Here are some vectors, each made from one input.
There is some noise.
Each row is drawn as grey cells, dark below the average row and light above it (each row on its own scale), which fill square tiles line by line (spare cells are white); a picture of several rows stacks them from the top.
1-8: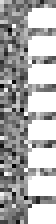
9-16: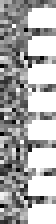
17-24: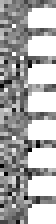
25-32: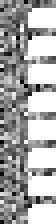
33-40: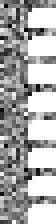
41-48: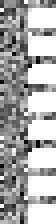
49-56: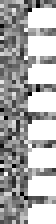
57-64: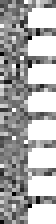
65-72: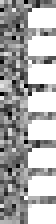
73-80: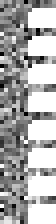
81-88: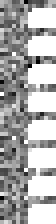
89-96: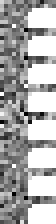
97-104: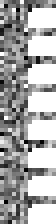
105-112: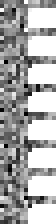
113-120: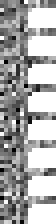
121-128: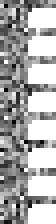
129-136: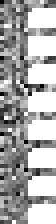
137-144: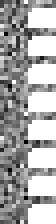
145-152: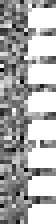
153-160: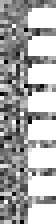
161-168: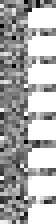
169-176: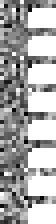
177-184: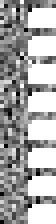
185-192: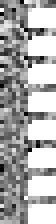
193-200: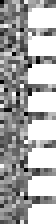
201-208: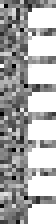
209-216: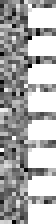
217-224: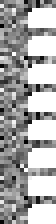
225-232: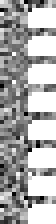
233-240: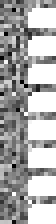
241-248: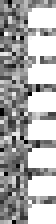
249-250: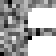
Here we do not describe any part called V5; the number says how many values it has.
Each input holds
a list of up to two items, each a true/false value and a value of V5.
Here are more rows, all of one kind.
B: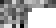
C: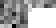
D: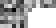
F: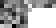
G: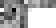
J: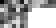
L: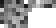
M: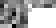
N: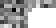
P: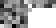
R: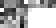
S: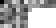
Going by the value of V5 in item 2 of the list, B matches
D and N.
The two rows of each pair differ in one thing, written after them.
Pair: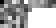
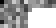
the true/false value in item 1 of the list
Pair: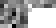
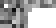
the value of V5 in item 1 of the list
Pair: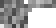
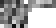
the true/false value in item 2 of the list
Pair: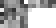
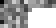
the value of V5 in item 1 of the list
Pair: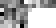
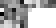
the true/false value in item 1 of the list
